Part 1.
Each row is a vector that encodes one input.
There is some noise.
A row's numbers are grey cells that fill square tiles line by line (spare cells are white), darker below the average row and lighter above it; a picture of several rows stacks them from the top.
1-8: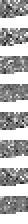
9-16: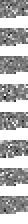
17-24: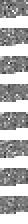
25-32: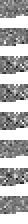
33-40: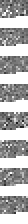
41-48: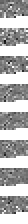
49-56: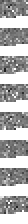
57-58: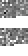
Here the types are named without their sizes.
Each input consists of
either a fixed value, or three true/false values.
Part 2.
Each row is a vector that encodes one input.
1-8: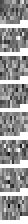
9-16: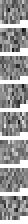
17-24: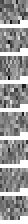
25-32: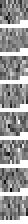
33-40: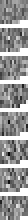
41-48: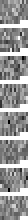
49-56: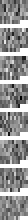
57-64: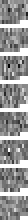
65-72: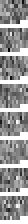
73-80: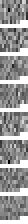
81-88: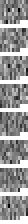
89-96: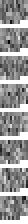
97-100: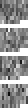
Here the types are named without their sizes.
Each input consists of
a node of a tree.
